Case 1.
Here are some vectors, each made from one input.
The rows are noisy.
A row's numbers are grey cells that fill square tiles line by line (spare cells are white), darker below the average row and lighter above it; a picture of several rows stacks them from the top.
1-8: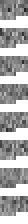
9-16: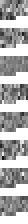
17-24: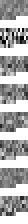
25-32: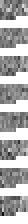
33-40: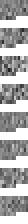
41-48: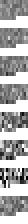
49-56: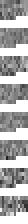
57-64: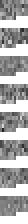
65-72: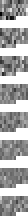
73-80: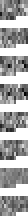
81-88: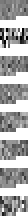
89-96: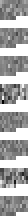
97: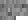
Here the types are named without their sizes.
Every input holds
either a fixed value, or a node of a tree and a true/false value.
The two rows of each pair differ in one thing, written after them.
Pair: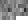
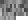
the true/false value
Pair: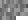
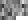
the true/false value
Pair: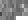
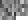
the node of the tree
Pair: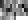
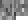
the node of the tree
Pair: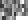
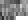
the node of the tree
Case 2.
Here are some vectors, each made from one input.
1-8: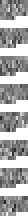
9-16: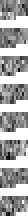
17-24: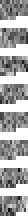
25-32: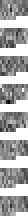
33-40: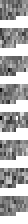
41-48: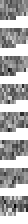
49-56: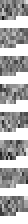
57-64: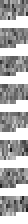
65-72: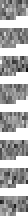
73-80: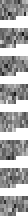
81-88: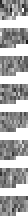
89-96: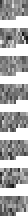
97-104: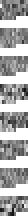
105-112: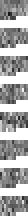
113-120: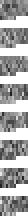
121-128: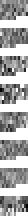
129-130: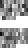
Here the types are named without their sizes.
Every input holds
a label, together with either a fixed value, or a node of a tree.
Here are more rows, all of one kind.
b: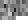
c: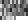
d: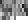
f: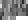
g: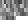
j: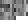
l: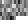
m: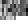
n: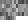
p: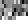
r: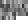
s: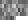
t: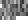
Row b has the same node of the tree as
c, f and t.
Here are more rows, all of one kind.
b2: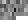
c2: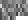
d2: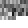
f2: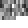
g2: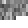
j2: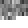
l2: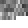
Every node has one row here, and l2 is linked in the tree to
g2 and j2.
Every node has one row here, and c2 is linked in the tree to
b2 and j2.
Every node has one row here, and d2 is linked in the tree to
f2.
